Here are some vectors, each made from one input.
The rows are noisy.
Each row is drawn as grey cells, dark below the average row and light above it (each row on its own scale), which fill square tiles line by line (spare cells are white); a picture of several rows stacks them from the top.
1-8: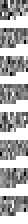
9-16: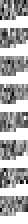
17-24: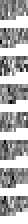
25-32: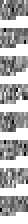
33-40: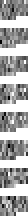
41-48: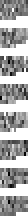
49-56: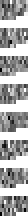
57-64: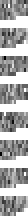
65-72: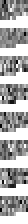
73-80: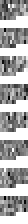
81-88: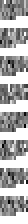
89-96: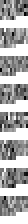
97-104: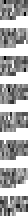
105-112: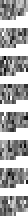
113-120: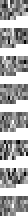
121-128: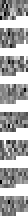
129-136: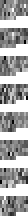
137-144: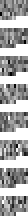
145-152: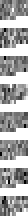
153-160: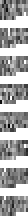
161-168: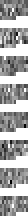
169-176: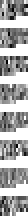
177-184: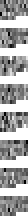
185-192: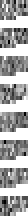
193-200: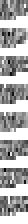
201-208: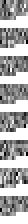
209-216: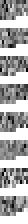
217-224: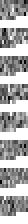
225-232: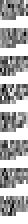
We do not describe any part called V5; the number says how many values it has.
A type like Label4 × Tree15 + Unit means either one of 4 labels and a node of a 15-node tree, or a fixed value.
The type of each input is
(Bool × Bool × Bool × Bool + Label12) × V5 + Unit.
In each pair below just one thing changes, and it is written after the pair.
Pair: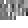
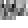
the value of V5
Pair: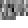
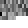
the value of V5
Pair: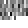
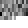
the value of V5
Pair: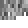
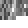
the value of V5
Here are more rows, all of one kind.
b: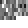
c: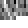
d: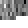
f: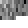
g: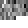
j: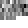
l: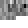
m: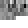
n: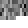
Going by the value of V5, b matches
c, g and j.
